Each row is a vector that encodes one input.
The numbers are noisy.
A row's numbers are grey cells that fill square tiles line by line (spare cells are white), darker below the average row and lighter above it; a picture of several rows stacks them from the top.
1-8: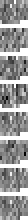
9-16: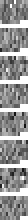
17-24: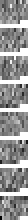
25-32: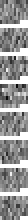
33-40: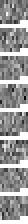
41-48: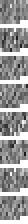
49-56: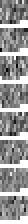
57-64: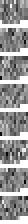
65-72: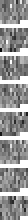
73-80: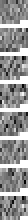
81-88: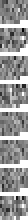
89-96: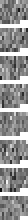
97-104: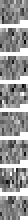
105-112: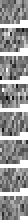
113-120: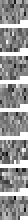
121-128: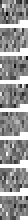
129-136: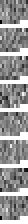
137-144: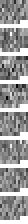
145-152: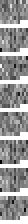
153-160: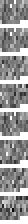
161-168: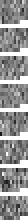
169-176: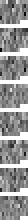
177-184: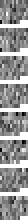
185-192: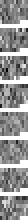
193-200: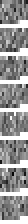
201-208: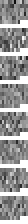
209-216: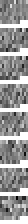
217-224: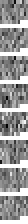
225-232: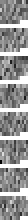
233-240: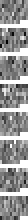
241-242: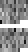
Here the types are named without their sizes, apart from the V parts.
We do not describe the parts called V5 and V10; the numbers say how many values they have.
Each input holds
a point on a line and a true/false value, together with either a point on a line and a value of V5, or a list of values of V10.
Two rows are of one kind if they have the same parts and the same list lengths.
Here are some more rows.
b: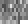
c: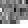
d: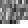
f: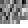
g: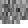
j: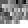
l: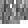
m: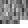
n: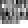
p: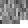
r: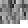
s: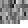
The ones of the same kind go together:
b, c, g, p
d
f, j, n
l, m, r, s

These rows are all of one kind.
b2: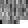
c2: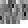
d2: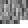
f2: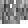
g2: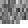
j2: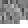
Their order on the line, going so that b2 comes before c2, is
b2, d2, j2, f2, g2, c2.
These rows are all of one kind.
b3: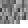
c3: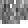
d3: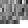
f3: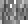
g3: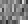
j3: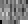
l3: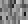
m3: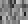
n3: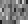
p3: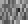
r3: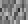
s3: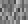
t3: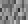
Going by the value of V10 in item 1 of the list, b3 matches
c3, l3, n3 and t3.
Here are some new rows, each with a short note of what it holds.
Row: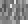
a point on a line and a true/false value, together with a list of one item
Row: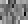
a point on a line and a true/false value, together with a list of two items
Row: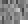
a point on a line and a true/false value, together with a list of one item
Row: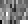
a point on a line and a true/false value, together with the empty list
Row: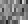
a point on a line and a true/false value, together with a list of one item
